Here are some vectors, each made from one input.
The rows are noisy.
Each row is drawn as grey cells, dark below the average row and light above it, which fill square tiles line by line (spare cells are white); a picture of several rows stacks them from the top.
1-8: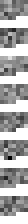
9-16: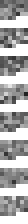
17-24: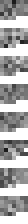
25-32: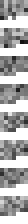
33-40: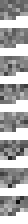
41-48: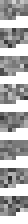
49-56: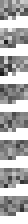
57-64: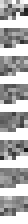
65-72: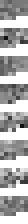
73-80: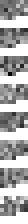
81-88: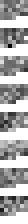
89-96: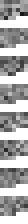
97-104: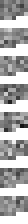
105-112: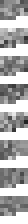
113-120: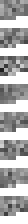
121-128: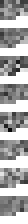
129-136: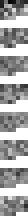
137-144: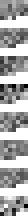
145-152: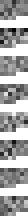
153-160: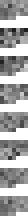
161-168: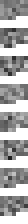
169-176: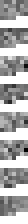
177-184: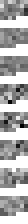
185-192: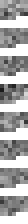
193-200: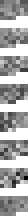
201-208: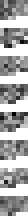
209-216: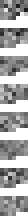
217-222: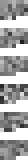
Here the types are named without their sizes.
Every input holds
a label.
